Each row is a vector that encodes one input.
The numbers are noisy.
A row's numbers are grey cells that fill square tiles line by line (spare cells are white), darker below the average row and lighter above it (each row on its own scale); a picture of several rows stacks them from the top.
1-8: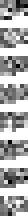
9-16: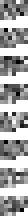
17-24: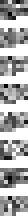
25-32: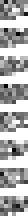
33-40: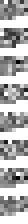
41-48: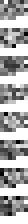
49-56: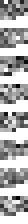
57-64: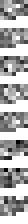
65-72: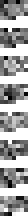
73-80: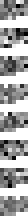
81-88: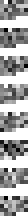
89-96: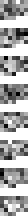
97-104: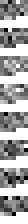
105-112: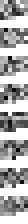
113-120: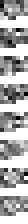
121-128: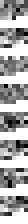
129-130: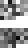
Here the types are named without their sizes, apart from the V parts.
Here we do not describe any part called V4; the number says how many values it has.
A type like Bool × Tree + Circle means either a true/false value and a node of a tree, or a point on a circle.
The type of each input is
List(Bool × V4).
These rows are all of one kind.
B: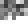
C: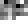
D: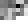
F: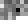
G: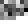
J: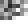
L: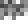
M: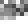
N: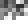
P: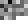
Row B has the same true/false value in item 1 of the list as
C, F and P.
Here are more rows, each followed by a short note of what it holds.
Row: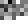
a list of two items
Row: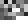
a list of one item
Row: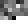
a list of one item
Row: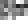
a list of two items
